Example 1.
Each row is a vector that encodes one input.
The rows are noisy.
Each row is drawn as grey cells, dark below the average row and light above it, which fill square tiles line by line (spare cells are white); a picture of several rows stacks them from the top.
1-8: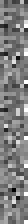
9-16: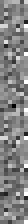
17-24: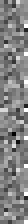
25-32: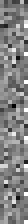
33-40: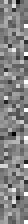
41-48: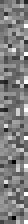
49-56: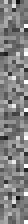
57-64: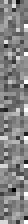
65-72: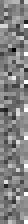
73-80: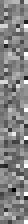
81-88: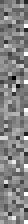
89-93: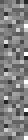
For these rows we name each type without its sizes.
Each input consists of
three true/false values.
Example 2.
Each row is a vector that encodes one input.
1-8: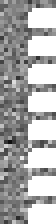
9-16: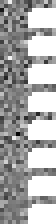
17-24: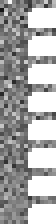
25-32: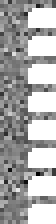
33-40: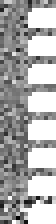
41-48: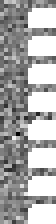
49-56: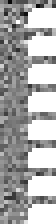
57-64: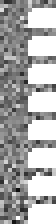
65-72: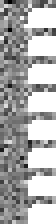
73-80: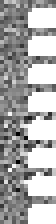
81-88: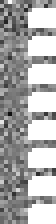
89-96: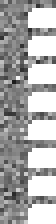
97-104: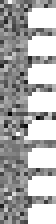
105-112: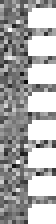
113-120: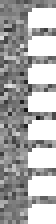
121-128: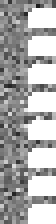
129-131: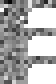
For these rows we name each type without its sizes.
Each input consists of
three true/false values.
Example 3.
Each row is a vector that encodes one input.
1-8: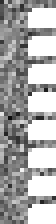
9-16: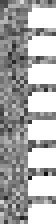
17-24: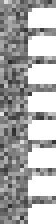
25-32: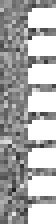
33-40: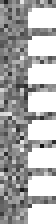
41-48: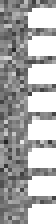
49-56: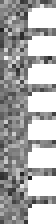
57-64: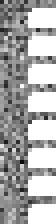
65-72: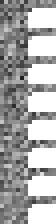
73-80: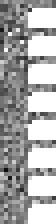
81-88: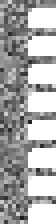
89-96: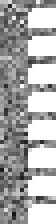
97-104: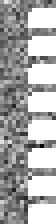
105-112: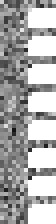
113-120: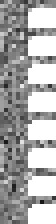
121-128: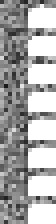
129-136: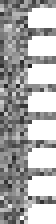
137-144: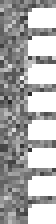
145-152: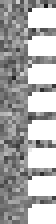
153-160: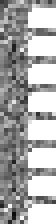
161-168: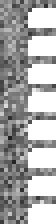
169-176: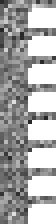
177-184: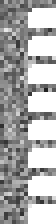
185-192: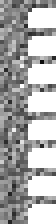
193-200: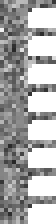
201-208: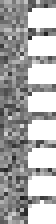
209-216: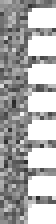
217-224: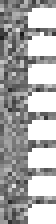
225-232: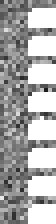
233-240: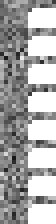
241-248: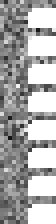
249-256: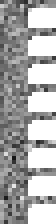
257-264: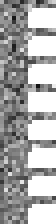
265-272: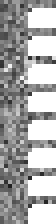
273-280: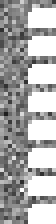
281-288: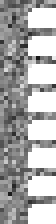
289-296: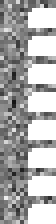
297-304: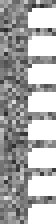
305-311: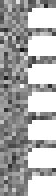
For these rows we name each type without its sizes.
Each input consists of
a node of a tree.
